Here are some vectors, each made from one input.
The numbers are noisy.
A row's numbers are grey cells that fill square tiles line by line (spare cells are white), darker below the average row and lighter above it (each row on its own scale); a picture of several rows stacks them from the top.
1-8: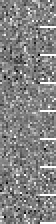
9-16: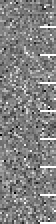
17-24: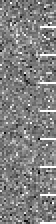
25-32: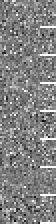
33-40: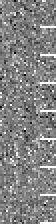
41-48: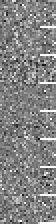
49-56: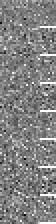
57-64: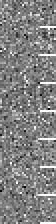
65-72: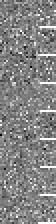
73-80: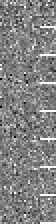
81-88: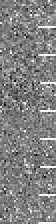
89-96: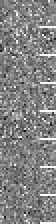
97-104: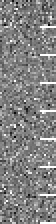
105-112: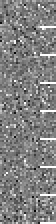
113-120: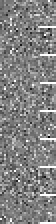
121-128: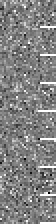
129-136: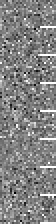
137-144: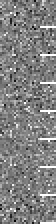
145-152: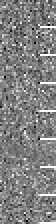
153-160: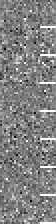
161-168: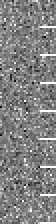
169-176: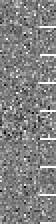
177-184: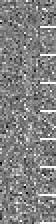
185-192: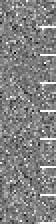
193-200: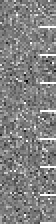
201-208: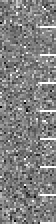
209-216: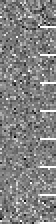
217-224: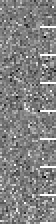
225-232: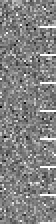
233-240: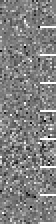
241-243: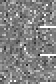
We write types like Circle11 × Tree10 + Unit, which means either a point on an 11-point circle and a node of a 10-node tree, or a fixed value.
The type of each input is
(Circle8 + Unit) × (Tree13 + Unit) + Line5.
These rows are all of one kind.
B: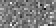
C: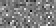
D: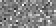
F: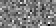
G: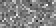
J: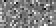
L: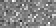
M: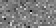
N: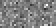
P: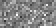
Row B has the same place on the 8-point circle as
G, J, N and P.
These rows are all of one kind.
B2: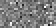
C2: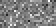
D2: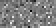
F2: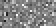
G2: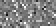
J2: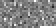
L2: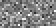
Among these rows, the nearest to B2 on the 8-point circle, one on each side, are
F2 and J2.
